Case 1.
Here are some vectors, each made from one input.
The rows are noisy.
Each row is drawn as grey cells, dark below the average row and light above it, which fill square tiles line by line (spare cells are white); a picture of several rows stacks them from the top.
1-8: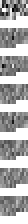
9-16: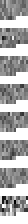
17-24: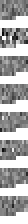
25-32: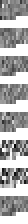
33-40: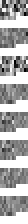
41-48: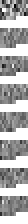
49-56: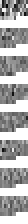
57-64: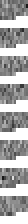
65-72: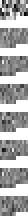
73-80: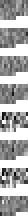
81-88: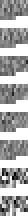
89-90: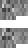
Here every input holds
one of 11 labels and a true/false value.
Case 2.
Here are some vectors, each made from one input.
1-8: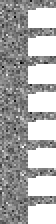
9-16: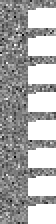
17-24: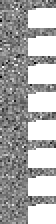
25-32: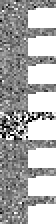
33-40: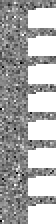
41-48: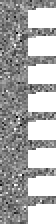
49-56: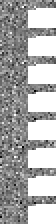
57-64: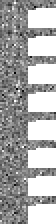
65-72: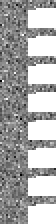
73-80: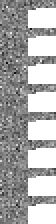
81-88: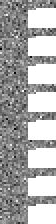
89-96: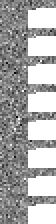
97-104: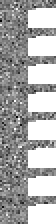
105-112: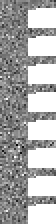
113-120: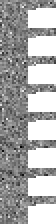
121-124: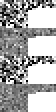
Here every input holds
either a point on a 10-point circle and one of 5 labels, or a fixed value.
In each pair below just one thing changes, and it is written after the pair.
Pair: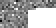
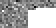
the place on the 10-point circle
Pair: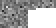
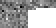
the label
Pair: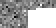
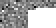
the label
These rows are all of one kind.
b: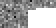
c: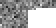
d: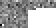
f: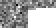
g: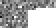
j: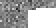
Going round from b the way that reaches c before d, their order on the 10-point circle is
b, c, f, d, j, g.
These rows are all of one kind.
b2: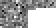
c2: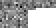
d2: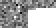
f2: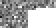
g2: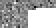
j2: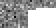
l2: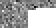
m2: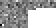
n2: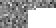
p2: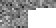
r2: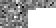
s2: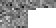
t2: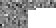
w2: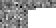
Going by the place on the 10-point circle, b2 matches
c2, r2, t2 and w2.
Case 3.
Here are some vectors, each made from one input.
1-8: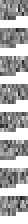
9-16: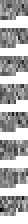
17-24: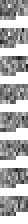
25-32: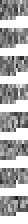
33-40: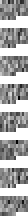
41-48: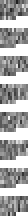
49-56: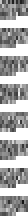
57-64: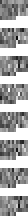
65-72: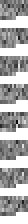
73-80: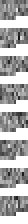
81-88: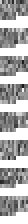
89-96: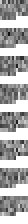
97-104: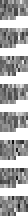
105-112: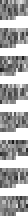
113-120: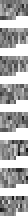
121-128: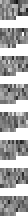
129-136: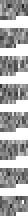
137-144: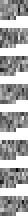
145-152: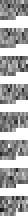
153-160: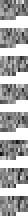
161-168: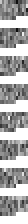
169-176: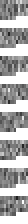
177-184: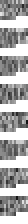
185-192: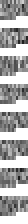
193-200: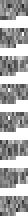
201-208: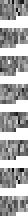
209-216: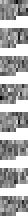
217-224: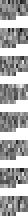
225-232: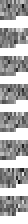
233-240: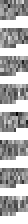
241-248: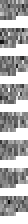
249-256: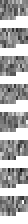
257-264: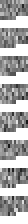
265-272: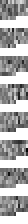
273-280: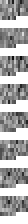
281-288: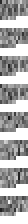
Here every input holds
five true/false values, together with either a point on a 16-point circle, or a fixed value.
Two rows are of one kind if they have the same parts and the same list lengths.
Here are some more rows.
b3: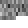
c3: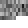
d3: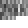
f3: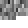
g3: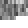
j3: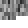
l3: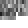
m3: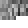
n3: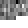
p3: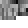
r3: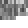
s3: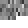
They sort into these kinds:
b3, c3, d3, g3, r3
f3, j3, l3, m3, n3, p3, s3

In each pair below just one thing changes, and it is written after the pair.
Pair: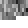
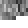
one of the five true/false values
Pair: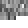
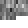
the place on the 16-point circle
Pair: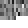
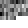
the place on the 16-point circle
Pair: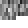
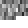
the place on the 16-point circle
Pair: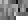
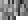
the place on the 16-point circle
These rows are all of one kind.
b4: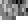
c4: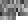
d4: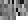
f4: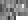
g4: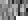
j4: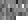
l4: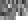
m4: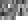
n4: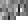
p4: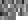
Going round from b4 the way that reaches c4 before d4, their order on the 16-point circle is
b4, m4, p4, l4, c4, d4, g4, n4, f4, j4.
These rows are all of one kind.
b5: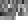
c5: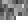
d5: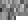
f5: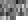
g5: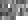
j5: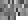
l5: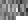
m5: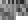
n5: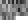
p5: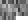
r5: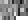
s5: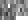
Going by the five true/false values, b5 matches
c5, f5 and g5.
